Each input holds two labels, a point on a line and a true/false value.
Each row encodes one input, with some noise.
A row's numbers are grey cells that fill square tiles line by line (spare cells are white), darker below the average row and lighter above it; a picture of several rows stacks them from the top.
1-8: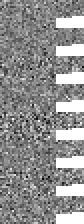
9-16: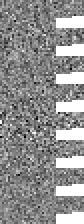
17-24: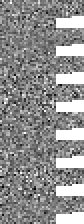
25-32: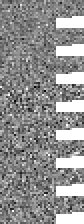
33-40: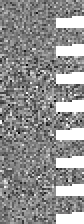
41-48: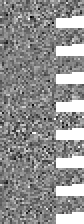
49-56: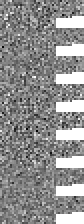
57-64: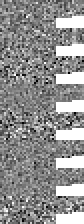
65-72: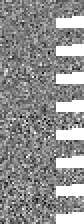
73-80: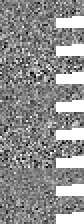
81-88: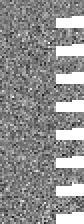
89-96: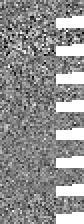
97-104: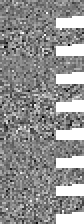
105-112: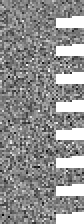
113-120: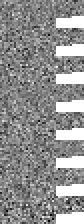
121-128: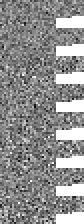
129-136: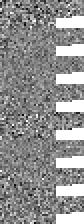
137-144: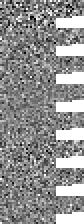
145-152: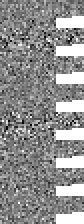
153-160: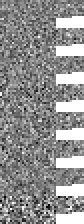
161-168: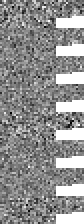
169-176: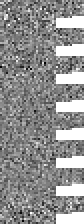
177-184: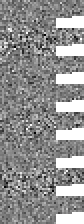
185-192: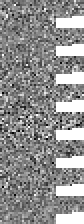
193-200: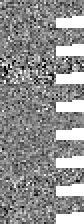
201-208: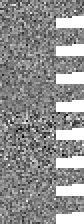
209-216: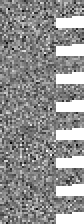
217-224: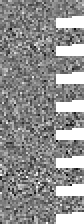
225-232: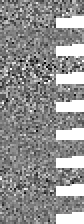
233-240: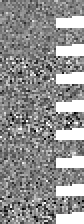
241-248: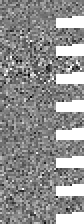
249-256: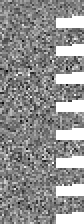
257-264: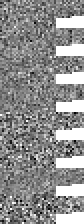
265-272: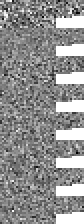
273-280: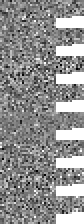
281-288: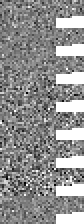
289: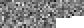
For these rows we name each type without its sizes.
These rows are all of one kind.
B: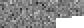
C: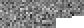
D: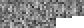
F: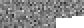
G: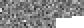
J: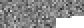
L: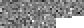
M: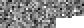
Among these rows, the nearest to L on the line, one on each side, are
C and G.
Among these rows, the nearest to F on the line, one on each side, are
J and M.
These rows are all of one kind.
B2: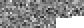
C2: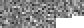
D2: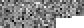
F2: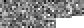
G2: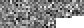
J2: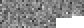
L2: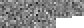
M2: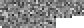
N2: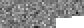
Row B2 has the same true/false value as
J2, L2 and M2.
